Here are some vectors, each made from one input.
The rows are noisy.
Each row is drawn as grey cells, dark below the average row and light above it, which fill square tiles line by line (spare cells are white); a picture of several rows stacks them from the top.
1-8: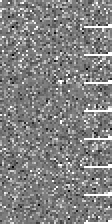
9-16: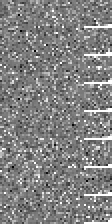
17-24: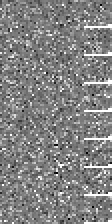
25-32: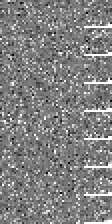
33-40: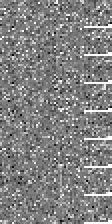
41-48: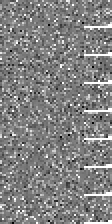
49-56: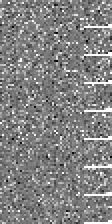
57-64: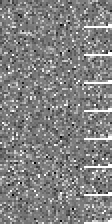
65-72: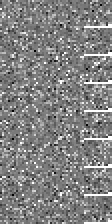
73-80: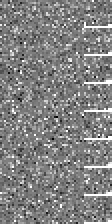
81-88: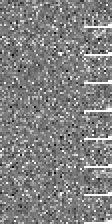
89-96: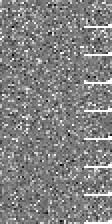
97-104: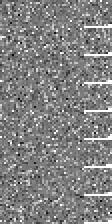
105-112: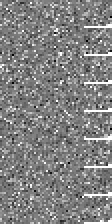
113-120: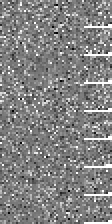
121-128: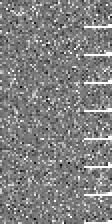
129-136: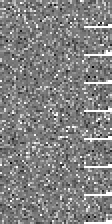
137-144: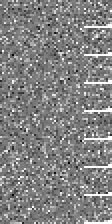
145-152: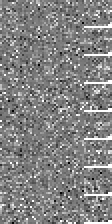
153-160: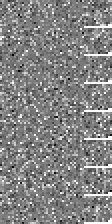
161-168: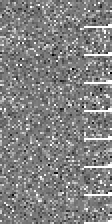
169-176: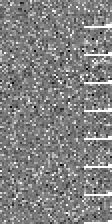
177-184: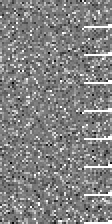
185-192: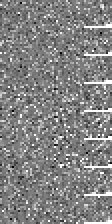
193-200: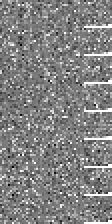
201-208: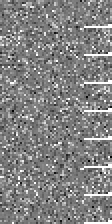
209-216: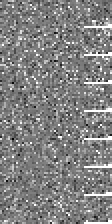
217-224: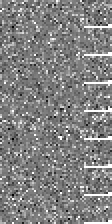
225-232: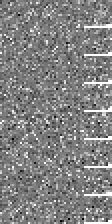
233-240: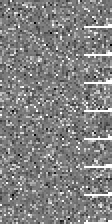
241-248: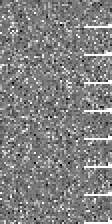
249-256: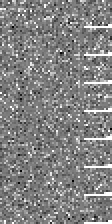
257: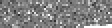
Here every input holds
a point on a 10-point circle, together with either a fixed value, or three true/false values.
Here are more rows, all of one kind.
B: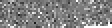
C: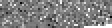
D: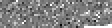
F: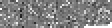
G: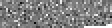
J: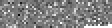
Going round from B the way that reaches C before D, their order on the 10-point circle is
B, C, G, D, F, J.
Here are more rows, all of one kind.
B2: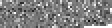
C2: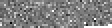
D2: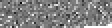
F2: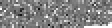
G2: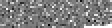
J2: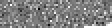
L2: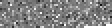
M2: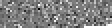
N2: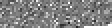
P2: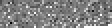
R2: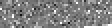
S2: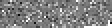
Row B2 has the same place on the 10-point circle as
D2, G2, J2 and M2.
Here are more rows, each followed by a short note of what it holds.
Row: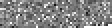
a point on a 10-point circle
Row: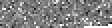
a point on a 10-point circle
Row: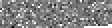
a point on a 10-point circle
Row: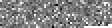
a point on a 10-point circle
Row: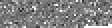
a point on a 10-point circle and three true/false values
